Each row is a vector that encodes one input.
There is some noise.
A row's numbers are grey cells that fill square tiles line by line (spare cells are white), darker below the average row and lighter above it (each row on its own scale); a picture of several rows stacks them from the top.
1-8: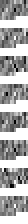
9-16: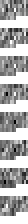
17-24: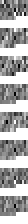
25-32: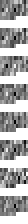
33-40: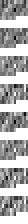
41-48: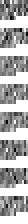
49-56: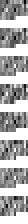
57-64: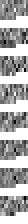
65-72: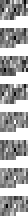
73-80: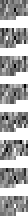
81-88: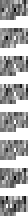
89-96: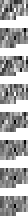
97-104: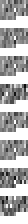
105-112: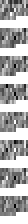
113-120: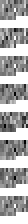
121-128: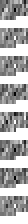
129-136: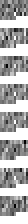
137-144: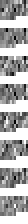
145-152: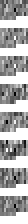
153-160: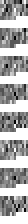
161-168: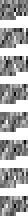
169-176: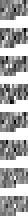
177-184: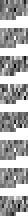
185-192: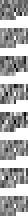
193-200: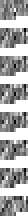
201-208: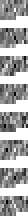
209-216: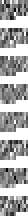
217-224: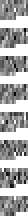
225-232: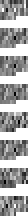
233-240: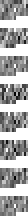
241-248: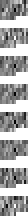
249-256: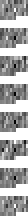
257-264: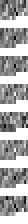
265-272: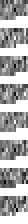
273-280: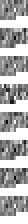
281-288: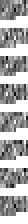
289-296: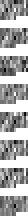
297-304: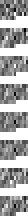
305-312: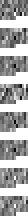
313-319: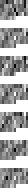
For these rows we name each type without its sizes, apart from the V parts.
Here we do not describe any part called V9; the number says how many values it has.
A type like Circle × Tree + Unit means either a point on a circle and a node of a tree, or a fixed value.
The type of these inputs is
List(Bool × V9).
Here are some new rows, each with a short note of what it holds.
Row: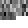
the empty list
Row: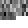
the empty list
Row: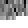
a list of two items
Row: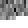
a list of two items
